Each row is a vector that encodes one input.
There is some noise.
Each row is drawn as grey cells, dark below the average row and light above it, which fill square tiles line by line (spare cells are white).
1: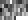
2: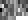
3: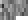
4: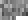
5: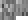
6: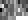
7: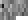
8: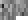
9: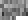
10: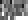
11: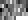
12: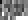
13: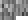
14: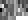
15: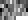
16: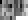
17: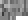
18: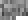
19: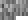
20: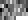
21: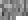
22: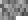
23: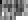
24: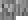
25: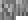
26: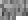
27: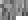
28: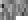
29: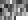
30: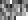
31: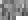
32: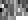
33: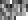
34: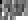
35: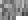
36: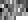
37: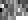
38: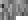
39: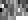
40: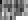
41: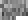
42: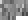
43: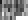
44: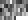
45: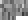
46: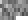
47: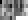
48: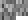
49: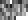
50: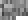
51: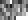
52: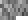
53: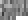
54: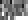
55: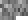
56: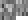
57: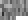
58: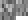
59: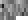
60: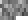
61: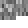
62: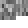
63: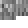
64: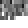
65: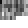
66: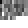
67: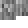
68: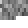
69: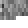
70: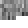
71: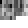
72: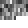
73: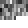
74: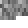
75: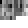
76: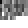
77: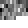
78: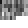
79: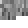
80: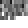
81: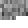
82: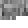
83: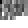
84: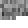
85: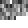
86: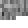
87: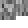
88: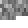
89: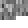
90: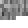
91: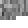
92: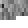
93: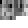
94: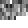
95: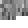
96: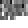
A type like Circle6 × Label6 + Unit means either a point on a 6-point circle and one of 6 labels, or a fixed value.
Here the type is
Bool × Line4 + Line7.
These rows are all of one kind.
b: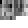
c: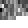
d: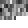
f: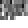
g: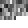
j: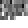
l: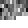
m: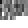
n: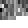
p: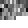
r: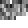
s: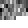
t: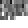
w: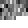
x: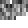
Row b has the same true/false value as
f, j, m and t.
